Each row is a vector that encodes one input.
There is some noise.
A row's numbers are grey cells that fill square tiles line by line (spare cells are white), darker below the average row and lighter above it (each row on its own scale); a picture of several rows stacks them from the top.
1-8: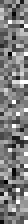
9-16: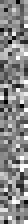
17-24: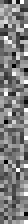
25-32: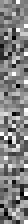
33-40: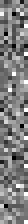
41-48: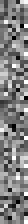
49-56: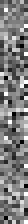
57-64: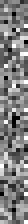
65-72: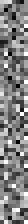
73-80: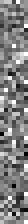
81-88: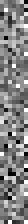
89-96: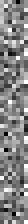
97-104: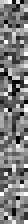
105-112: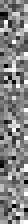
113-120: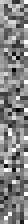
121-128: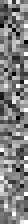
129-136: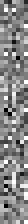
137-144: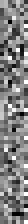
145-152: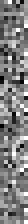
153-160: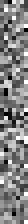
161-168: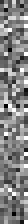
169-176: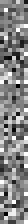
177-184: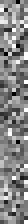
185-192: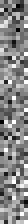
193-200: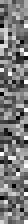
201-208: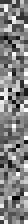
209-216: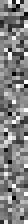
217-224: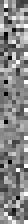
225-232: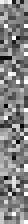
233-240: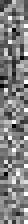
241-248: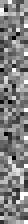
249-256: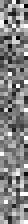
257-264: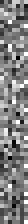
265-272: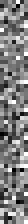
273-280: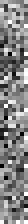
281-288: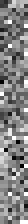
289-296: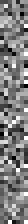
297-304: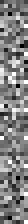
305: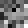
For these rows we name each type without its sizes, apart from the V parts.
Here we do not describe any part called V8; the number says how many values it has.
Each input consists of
a point on a circle, a point on a line and a value of V8.
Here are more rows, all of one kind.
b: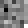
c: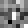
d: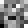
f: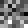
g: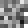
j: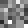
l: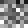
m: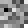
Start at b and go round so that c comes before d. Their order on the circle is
b, m, c, f, j, l, g, d.
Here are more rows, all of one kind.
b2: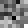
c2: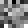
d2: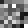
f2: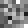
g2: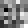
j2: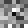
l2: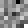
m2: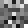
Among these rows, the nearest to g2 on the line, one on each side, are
j2 and l2.
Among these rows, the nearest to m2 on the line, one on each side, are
b2 and f2.
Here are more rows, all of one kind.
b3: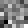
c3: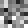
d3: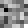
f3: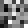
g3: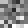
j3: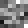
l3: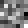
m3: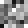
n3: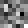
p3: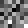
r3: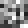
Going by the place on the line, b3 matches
d3, f3, g3 and m3.
